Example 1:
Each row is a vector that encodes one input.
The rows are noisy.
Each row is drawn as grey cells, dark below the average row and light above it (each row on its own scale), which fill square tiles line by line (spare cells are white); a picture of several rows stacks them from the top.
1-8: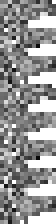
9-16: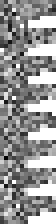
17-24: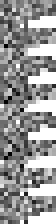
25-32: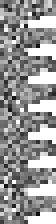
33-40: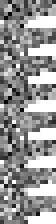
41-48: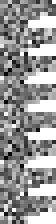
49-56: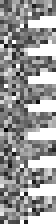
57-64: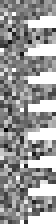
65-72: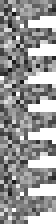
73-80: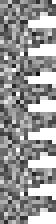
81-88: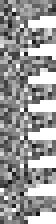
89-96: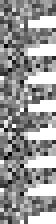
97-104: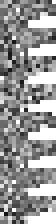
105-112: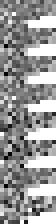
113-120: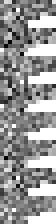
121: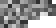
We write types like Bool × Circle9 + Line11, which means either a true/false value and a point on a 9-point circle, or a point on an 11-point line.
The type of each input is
Tree13.
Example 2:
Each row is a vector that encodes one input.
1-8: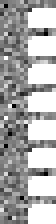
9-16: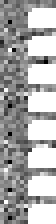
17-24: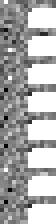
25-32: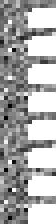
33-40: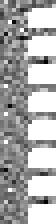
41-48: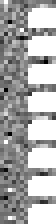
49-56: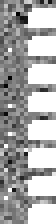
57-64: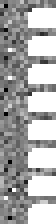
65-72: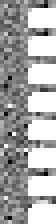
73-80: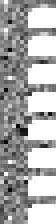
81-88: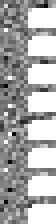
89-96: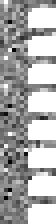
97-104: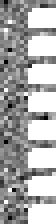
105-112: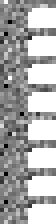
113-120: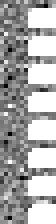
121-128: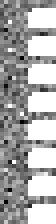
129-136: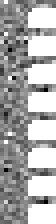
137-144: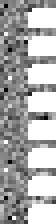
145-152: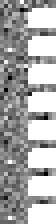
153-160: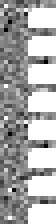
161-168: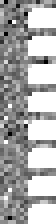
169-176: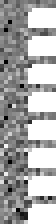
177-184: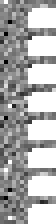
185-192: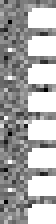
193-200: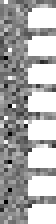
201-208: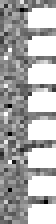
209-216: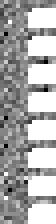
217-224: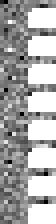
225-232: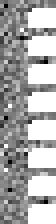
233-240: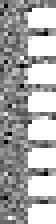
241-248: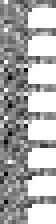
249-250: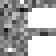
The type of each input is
Bool × Bool × Bool × Bool + Unit.
